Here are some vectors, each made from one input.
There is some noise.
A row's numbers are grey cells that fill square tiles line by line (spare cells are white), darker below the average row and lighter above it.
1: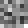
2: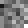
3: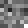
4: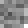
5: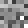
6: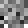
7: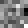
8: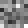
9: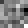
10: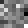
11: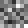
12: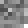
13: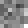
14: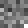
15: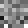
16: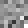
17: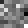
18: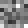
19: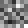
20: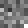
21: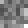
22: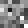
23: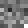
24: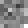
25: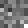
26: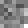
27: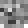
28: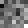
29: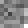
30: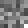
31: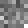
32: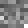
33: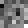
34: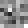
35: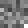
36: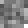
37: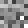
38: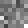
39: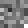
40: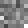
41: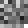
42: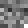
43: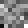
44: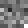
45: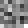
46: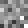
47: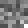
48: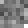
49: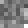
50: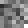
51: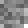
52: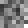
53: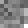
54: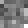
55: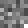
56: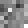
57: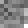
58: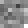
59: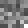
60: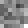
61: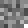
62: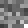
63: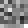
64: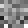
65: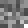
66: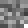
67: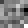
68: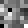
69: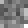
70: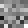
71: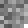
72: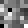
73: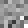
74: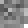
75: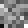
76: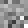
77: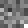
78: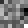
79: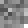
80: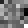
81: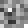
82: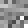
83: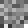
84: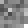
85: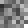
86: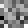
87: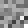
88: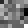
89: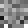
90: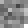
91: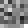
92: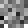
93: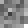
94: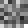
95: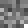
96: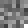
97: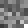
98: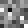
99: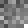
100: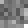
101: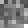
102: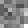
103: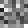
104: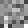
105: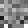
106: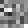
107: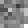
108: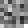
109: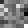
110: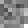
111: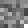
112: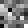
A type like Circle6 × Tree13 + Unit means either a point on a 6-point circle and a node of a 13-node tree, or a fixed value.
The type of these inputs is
(Bool × Line5 + Line6 × Line6) × Line6.
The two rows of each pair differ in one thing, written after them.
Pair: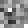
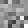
the true/false value
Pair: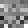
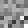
the place on the 5-point line
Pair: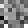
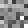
the place on the 5-point line
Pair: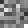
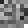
the place on the 5-point line
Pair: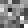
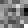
the true/false value
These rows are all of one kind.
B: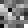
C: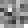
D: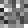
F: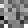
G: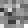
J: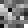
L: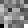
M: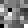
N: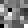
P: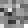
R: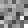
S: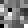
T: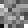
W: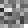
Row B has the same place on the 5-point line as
D, J, T and W.
